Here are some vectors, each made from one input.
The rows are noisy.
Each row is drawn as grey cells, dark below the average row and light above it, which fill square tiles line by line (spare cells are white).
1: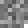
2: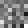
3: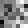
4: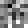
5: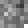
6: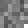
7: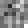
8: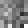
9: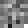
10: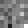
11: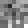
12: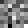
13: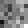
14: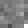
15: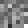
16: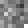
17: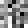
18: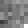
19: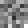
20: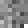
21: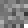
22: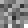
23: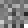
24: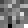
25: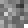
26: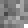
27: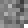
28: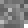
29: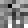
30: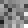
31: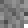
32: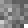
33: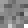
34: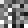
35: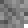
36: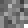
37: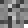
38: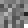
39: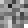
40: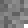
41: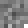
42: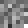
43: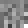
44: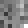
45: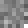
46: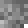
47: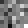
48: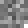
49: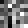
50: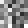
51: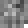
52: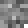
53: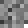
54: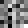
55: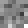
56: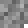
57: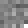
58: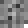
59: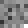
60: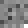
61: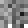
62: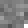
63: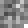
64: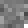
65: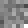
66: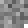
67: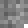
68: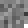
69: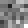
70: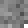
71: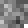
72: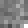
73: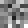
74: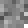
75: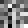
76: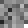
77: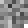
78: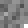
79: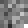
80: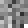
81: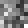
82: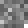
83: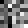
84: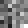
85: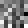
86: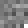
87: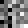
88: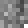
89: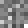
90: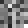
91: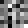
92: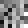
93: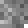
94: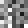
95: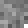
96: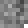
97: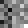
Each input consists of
four true/false values.
